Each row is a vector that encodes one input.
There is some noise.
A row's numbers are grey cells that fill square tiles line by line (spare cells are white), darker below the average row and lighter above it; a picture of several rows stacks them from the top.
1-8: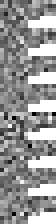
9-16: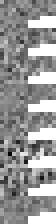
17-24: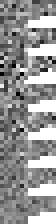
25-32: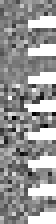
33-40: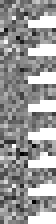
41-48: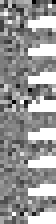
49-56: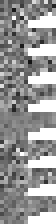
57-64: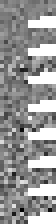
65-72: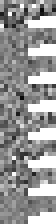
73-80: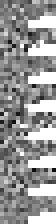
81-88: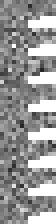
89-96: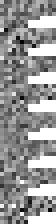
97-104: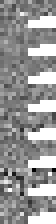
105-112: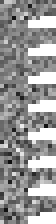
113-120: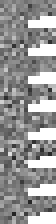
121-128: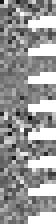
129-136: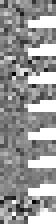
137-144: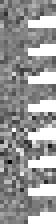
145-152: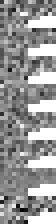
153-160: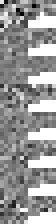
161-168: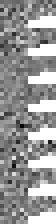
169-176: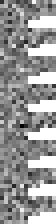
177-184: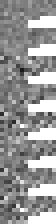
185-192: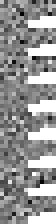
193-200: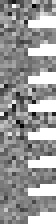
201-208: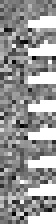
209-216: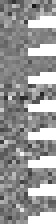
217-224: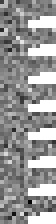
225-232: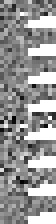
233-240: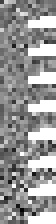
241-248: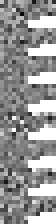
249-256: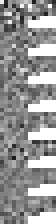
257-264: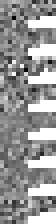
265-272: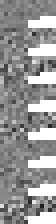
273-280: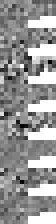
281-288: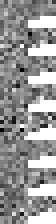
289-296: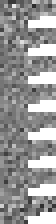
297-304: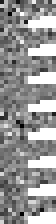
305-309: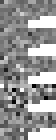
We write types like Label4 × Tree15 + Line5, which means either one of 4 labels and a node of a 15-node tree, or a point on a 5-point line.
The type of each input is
Bool × Bool × Bool × Bool × Bool + Circle6.
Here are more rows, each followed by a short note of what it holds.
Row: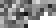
five true/false values
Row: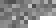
five true/false values
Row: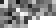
five true/false values
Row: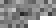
five true/false values
